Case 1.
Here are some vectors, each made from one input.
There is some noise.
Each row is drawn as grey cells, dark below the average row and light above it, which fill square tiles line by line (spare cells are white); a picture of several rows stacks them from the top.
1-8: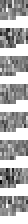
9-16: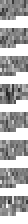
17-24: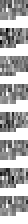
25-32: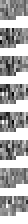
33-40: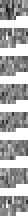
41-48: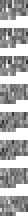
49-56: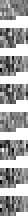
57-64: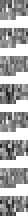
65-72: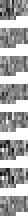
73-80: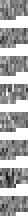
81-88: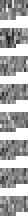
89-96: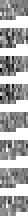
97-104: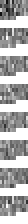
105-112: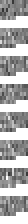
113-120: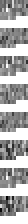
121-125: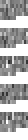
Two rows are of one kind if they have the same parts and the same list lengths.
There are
2 kinds of row.
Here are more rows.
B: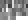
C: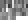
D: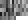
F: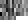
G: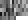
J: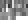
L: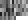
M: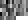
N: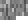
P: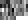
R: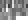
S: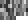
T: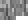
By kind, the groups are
B, C, J, P, R
D, F, G, L, M, N, S, T

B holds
a true/false value.
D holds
a point on a 6-point circle and a true/false value.
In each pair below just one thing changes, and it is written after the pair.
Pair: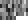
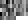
the place on the 6-point circle
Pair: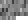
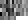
the true/false value
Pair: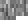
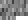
the place on the 6-point circle
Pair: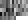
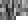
the place on the 6-point circle
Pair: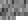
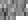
the place on the 6-point circle
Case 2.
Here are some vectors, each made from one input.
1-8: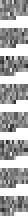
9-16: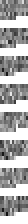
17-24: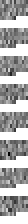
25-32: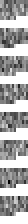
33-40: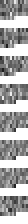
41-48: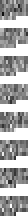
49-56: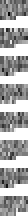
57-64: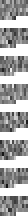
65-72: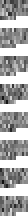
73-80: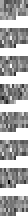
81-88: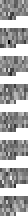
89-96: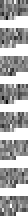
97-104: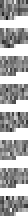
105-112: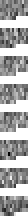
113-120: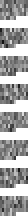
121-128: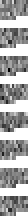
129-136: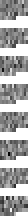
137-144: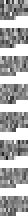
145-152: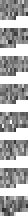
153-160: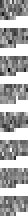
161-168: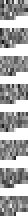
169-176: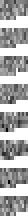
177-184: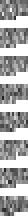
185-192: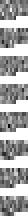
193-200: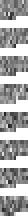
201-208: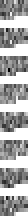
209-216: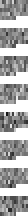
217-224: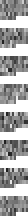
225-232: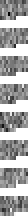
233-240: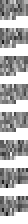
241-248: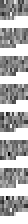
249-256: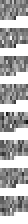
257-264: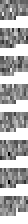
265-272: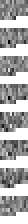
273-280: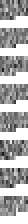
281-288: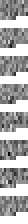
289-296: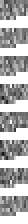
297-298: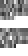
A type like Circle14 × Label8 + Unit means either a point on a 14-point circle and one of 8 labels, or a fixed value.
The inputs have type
Label7 + Tree10.
